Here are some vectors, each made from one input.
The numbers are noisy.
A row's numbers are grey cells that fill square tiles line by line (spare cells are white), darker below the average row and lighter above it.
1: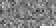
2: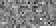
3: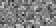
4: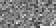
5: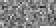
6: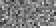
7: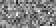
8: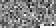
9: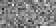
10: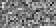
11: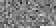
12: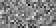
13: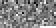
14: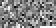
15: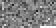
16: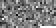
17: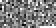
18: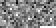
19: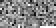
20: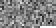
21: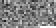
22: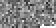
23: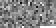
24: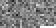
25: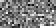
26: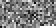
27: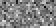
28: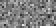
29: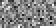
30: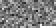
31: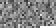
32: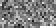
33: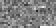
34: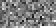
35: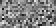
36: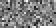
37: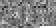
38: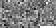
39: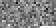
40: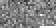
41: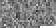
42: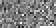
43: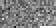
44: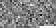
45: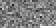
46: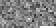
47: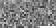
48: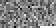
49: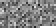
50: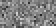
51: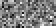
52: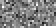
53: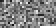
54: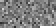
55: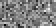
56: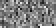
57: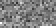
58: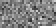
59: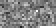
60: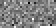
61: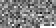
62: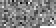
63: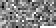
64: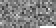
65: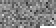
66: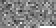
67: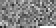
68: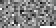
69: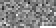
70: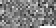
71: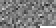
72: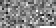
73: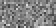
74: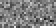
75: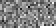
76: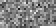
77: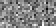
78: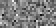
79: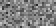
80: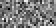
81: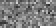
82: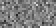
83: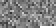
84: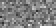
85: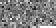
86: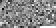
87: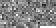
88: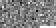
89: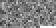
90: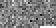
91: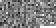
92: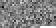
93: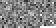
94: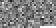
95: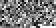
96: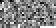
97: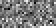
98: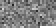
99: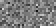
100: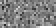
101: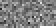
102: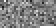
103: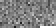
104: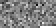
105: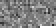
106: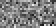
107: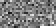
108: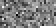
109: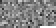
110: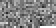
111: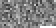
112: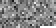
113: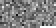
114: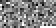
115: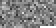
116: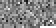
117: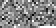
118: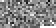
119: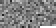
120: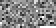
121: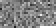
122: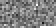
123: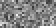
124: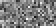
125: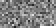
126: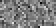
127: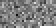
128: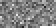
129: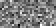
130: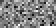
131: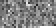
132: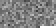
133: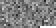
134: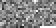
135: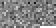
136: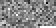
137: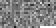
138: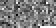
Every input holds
four true/false values, together with either a point on each of two 6-point circles, or a fixed value.
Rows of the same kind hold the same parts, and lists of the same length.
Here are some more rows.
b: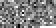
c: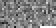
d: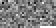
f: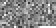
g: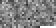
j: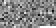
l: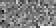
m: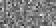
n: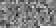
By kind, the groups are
b, d, f, j
c, g, l, m, n

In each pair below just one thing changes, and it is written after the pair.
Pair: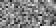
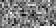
one of the four true/false values
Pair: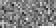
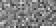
one of the four true/false values
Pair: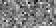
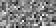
the place on one of the two 6-point circles
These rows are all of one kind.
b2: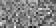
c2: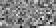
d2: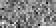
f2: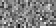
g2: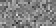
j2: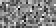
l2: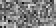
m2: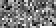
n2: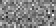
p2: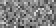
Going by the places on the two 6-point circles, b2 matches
c2 and p2.
